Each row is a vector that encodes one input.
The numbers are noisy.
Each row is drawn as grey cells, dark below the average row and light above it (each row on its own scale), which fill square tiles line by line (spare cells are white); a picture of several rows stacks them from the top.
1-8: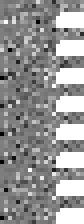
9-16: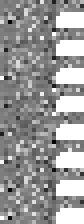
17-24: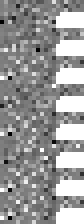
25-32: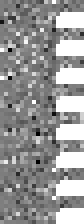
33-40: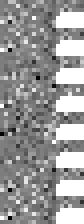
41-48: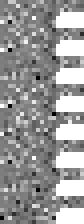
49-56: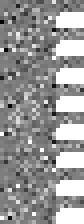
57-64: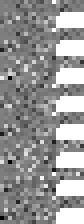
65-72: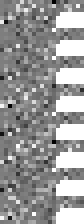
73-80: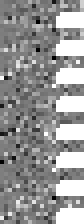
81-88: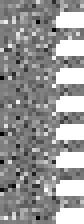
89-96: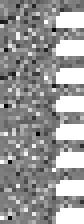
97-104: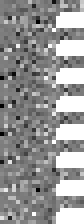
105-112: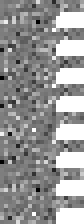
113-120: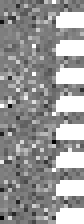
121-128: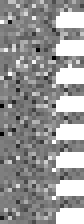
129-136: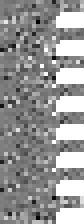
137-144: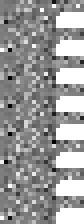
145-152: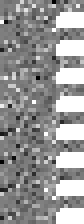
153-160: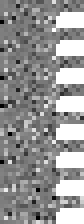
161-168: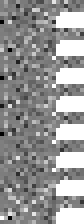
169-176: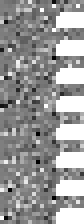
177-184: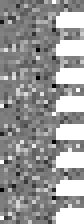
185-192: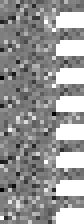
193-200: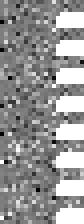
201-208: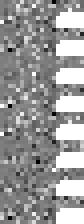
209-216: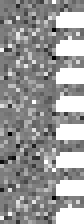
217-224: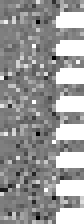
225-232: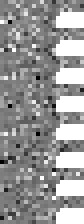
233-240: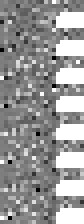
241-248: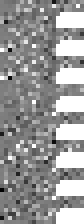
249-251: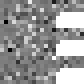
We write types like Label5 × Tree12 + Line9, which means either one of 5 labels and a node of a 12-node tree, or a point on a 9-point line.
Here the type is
Line5 × (Tree10 + Unit) + List3(Line6).
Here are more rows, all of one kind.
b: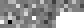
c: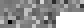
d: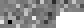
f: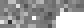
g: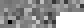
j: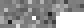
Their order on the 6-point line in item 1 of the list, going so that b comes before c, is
f, b, d, c, g, j.
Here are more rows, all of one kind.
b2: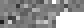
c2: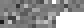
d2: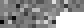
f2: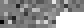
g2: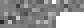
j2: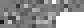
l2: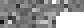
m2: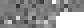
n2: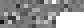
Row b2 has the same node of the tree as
f2 and m2.
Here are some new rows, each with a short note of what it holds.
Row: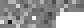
a list of two items
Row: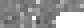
the empty list
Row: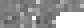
the empty list
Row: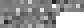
a list of three items
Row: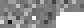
a list of two items
